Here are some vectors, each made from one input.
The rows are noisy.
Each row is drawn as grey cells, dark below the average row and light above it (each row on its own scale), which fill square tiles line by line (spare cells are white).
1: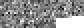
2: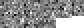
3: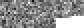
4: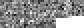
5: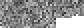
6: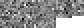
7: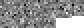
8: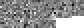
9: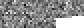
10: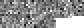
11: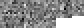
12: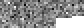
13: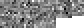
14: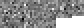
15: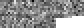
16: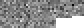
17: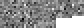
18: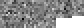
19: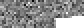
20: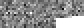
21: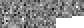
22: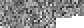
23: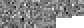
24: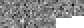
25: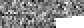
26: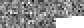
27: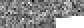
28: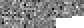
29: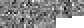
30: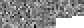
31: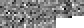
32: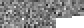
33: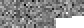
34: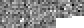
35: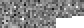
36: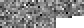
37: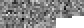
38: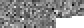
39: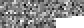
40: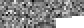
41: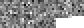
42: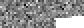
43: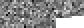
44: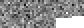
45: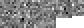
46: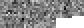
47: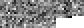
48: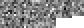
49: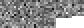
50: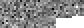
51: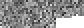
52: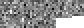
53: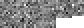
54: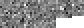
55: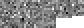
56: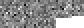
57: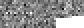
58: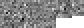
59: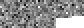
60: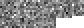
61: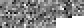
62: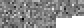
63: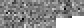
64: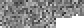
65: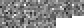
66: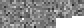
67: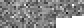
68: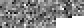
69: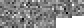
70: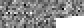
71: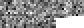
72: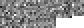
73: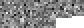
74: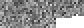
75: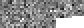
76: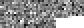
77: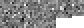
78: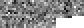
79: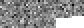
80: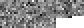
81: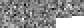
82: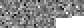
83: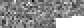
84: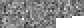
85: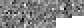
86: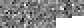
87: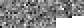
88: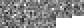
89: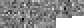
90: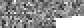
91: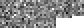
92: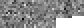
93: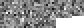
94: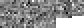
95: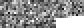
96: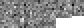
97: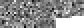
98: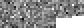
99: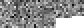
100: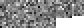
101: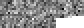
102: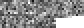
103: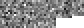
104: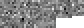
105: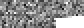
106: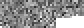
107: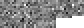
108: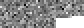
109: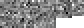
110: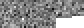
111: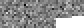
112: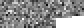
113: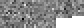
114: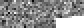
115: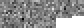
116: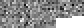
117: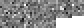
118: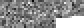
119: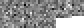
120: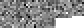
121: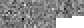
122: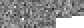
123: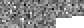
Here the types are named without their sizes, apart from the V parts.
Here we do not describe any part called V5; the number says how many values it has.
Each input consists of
a list of items, each a true/false value and a value of V5.
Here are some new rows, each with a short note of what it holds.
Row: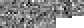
a list of one item
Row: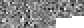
a list of two items
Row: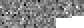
a list of two items
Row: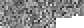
the empty list
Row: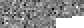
a list of two items
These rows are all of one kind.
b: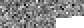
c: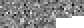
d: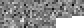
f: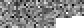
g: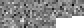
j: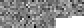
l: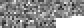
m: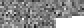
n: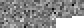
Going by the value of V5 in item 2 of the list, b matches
d, g and n.
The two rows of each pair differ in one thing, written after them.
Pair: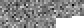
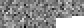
the true/false value in item 2 of the list
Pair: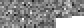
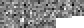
the value of V5 in item 1 of the list
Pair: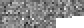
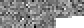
the value of V5 in item 1 of the list
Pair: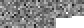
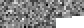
the value of V5 in item 2 of the list
